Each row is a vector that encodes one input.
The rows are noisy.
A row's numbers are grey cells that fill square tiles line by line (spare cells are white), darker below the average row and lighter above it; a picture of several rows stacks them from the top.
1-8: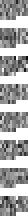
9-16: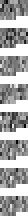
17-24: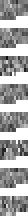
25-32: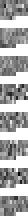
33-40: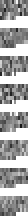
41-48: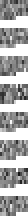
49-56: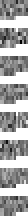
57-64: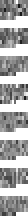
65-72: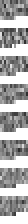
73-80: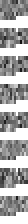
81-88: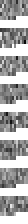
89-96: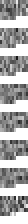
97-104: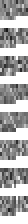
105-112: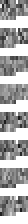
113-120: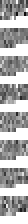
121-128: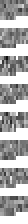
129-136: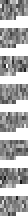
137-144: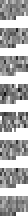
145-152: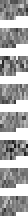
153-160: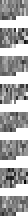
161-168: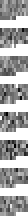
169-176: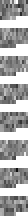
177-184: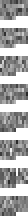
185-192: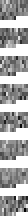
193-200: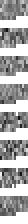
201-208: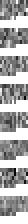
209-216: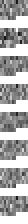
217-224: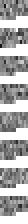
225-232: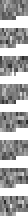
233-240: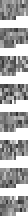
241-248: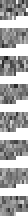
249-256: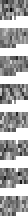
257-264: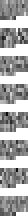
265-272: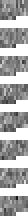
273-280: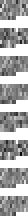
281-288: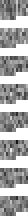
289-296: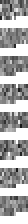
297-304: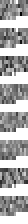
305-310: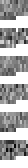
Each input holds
either a point on a 19-point circle, or two labels (each one of 6).
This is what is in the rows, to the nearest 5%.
About 65% of them hold a point on a 19-point circle. The rest hold two labels (each one of 6).
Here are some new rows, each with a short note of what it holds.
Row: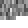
a point on a 19-point circle
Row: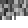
two labels (each one of 6)
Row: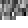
two labels (each one of 6)
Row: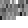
two labels (each one of 6)
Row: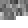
a point on a 19-point circle
